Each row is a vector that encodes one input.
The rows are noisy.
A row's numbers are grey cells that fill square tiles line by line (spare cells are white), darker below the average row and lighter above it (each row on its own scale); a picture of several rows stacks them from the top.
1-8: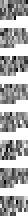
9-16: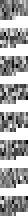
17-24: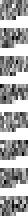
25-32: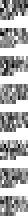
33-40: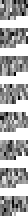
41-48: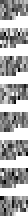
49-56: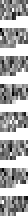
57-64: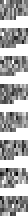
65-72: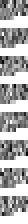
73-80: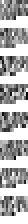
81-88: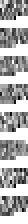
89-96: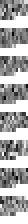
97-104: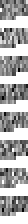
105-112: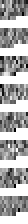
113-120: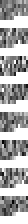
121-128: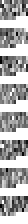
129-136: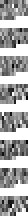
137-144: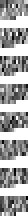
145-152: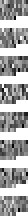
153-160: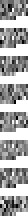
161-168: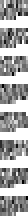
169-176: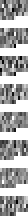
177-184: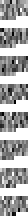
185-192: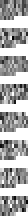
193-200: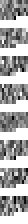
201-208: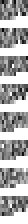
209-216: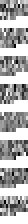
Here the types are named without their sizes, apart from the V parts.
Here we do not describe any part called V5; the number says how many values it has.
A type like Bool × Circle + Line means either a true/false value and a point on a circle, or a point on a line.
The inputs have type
List(Circle × V5).
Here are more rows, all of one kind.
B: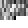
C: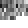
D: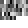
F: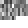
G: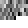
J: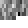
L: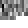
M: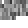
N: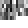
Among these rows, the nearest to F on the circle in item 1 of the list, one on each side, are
B and J.
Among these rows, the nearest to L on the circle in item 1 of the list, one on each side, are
D and N.
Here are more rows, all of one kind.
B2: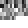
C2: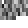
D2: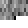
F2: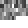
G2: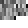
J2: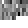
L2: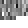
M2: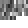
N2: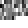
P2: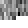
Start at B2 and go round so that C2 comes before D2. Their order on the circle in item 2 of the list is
B2, L2, F2, P2, J2, C2, G2, M2, D2, N2.
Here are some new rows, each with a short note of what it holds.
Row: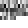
the empty list
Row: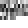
the empty list
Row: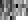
a list of two items
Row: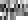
the empty list
